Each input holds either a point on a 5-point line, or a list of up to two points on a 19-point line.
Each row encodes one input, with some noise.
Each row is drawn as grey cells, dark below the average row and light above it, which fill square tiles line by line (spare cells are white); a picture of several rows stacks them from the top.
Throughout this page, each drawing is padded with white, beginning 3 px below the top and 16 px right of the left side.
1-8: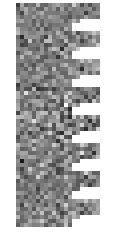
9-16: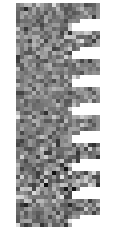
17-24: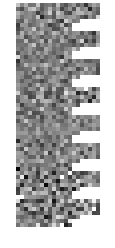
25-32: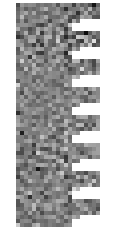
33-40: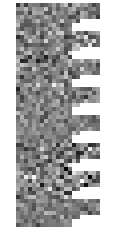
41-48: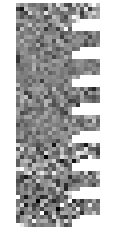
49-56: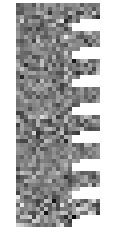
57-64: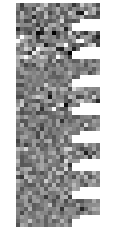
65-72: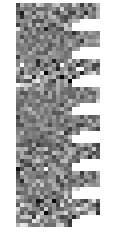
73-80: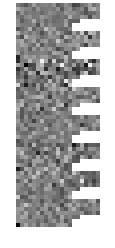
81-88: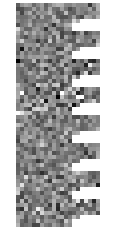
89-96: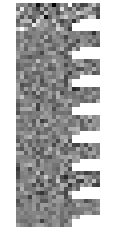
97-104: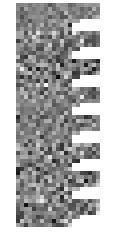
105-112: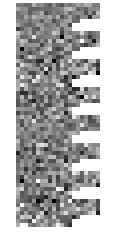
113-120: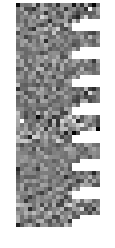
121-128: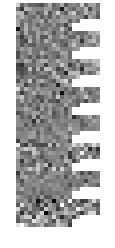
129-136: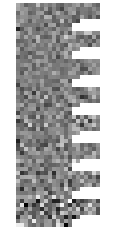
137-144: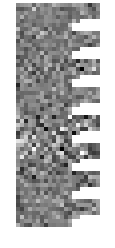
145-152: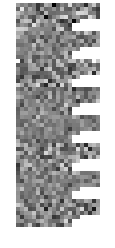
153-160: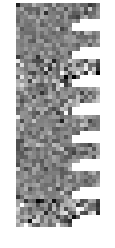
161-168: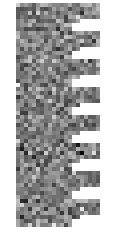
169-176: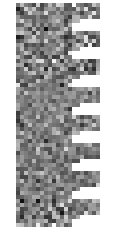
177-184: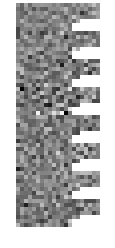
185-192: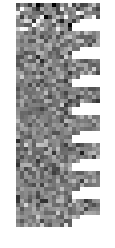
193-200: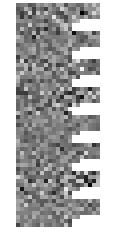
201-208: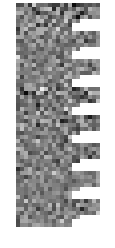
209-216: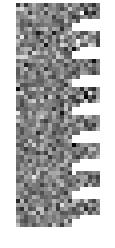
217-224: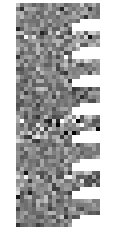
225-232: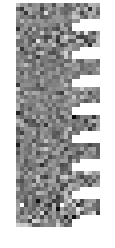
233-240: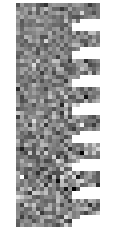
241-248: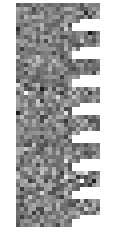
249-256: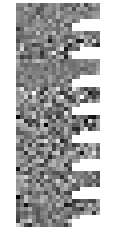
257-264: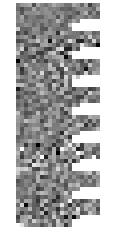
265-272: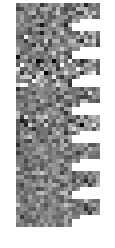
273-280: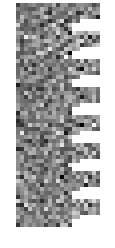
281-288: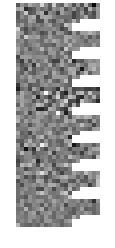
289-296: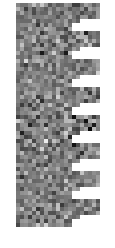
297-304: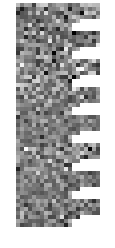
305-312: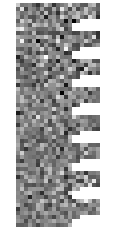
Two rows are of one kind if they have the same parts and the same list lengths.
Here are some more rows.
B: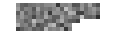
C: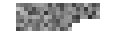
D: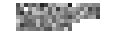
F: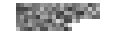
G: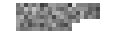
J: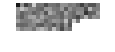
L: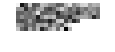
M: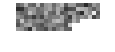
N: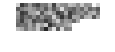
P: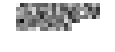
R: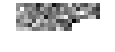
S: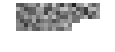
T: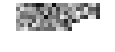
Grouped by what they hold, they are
B, C, S
D, F, G, J, M
L, N, P
R, T

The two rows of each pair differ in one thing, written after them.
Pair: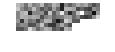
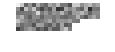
the place on the 19-point line in item 2 of the list
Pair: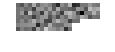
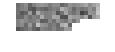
the place on the 19-point line in item 1 of the list
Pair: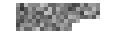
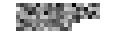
the place on the 19-point line in item 1 of the list
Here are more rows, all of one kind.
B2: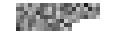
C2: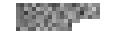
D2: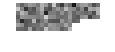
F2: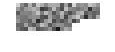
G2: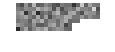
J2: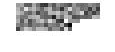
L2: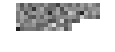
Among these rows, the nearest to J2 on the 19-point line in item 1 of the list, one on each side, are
C2 and F2.
